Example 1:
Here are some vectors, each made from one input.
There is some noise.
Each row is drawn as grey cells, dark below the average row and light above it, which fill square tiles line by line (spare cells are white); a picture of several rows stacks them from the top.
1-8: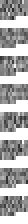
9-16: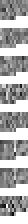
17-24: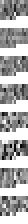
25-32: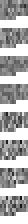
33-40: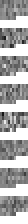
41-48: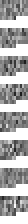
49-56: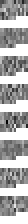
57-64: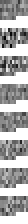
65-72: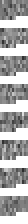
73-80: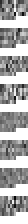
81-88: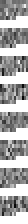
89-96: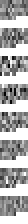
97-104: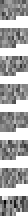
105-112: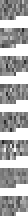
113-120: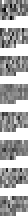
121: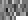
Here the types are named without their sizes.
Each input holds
either a node of a tree, or a list of points on a line.
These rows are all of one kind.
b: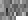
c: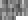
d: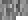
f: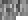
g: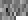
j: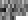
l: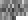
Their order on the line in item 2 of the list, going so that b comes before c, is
f, g, l, d, b, j, c.
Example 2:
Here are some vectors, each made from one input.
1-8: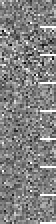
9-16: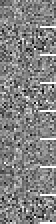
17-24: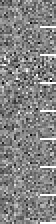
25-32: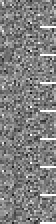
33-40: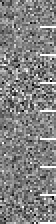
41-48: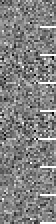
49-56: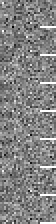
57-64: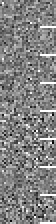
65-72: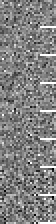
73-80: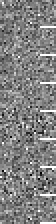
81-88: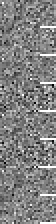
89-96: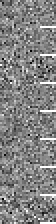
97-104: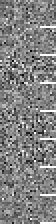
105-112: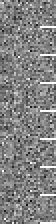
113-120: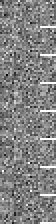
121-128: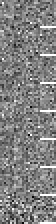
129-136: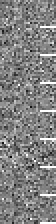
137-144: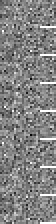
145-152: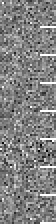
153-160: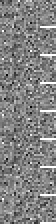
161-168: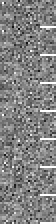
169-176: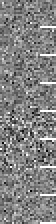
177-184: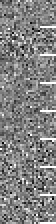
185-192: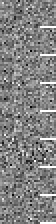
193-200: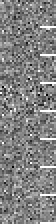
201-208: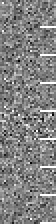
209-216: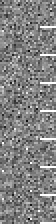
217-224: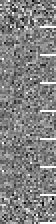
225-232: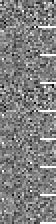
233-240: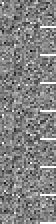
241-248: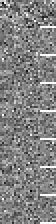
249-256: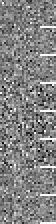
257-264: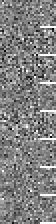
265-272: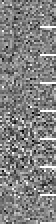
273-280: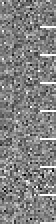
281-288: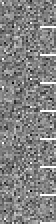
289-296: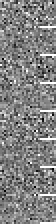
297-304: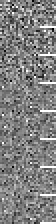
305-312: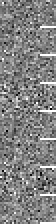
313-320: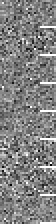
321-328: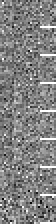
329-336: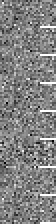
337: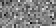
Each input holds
either a point on a 6-point circle, or a fixed value, or a node of a 19-node tree and a true/false value.
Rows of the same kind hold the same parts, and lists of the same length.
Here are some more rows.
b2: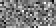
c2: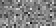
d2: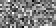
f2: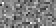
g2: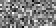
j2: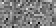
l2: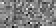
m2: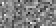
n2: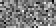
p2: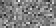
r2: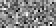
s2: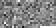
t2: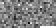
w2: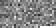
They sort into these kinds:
b2, n2, r2
c2, f2, j2, l2, m2, p2, s2, t2, w2
d2, g2

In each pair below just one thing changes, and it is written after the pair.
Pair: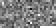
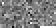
the node of the tree
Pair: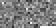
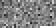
the true/false value
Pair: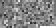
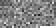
the node of the tree
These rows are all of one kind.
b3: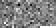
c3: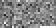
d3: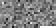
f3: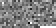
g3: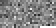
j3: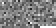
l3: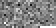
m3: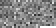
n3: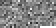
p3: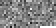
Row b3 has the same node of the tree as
f3, j3 and l3.
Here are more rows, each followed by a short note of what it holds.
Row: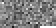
a node of a 19-node tree and a true/false value
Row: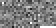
a node of a 19-node tree and a true/false value
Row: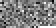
a point on a 6-point circle
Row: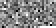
a point on a 6-point circle
